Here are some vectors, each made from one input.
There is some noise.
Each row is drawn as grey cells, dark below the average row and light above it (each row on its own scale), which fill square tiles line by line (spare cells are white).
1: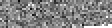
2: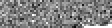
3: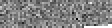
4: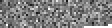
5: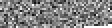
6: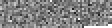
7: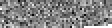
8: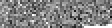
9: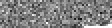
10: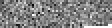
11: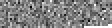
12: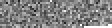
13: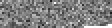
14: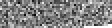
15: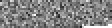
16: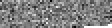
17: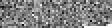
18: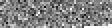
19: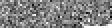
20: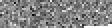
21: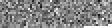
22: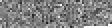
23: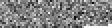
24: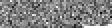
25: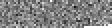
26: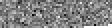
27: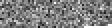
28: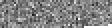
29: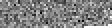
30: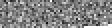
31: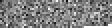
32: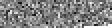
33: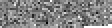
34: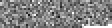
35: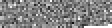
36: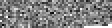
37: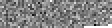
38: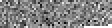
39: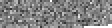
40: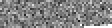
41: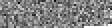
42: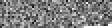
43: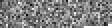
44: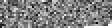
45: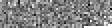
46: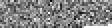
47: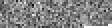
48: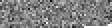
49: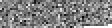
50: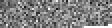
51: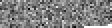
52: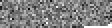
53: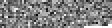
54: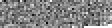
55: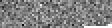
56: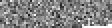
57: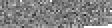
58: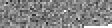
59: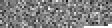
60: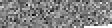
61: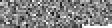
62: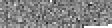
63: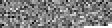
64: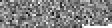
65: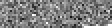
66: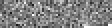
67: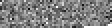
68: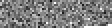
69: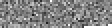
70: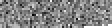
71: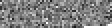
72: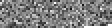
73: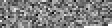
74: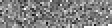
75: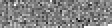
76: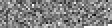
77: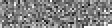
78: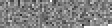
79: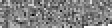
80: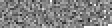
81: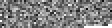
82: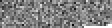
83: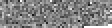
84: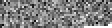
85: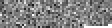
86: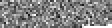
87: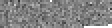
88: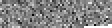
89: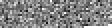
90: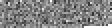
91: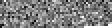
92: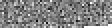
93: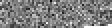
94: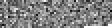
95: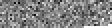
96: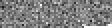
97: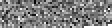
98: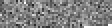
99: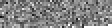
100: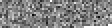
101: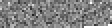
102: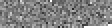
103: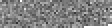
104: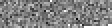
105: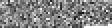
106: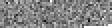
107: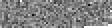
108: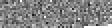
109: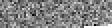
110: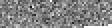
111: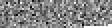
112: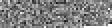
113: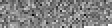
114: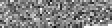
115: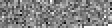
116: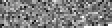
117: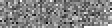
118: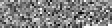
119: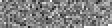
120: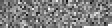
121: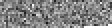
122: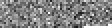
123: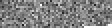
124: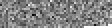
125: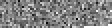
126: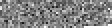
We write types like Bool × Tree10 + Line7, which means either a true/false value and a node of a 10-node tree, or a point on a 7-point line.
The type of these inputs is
Line8 × Line9 + Line10.
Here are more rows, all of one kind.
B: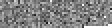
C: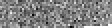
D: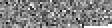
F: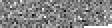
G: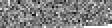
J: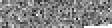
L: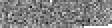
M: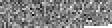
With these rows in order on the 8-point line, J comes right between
G and M.
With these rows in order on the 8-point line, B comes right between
F and L.
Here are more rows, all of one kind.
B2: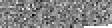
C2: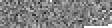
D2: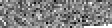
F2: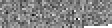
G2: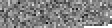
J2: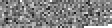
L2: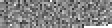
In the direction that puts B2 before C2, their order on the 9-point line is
B2, D2, C2, G2, J2, L2, F2.
